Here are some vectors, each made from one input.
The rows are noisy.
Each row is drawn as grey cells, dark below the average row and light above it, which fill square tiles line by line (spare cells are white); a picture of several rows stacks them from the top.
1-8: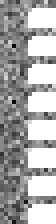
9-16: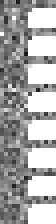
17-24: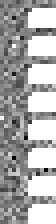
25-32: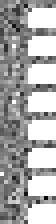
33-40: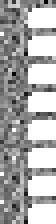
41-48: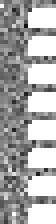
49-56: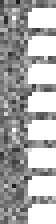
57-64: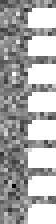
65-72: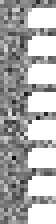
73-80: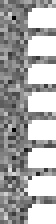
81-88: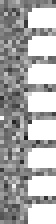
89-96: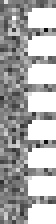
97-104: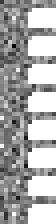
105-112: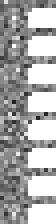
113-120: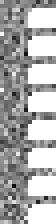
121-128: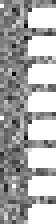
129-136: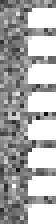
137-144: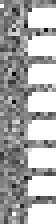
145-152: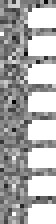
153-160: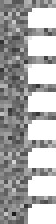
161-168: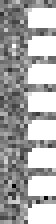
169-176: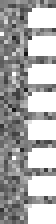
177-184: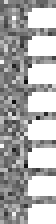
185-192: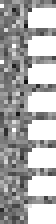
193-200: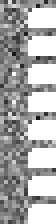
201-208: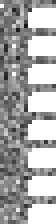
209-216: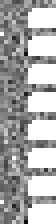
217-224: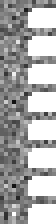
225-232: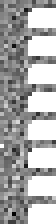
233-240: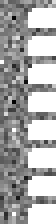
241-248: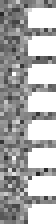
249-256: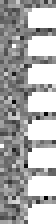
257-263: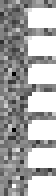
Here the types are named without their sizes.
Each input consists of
either a point on a circle, or a node of a tree.
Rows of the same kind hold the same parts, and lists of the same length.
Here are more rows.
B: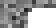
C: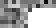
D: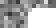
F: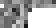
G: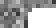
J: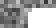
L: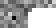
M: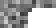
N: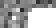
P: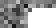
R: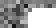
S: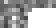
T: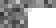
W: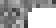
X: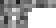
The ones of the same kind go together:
B, D, L, M, N, S, X
C, F, G, J, P, R, T, W

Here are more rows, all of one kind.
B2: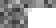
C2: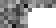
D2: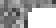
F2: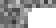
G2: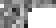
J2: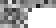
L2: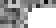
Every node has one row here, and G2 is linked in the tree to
D2.
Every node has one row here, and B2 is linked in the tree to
C2 and F2.
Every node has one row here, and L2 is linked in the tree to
F2 and J2.
